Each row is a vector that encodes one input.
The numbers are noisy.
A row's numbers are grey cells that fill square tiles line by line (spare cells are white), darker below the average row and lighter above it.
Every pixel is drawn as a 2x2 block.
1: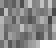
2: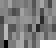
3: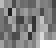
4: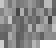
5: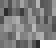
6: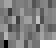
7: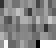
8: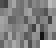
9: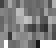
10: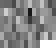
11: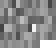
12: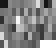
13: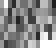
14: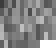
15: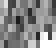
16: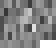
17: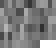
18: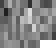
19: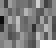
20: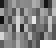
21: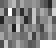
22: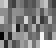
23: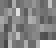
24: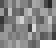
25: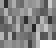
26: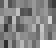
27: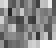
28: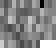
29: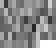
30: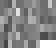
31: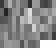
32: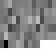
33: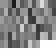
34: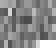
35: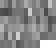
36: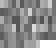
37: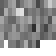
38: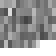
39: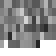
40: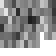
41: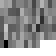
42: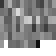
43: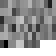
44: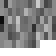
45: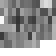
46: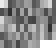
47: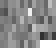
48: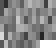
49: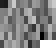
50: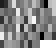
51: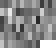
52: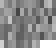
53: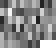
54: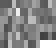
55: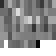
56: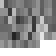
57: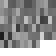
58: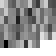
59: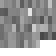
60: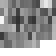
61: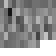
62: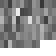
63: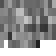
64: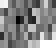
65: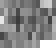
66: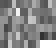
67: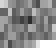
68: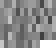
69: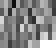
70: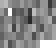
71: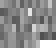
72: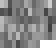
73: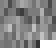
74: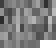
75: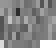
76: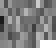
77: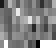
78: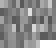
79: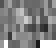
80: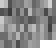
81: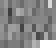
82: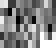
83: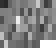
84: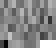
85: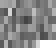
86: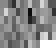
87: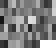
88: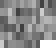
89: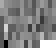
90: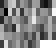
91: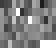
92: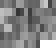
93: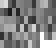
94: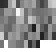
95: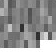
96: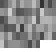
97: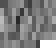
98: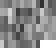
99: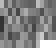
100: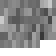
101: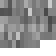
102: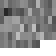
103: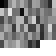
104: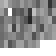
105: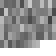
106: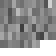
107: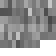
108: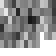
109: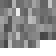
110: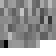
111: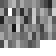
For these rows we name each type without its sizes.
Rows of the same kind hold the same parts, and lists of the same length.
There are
2 kinds of row.
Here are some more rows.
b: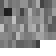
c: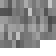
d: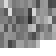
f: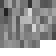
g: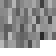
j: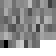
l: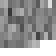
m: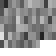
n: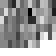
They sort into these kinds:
b, d, f, j, n
c, g, l, m

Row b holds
a label and three true/false values.
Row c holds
a label.
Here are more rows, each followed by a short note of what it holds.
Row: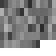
a label and three true/false values
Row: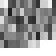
a label
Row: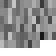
a label
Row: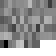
a label and three true/false values
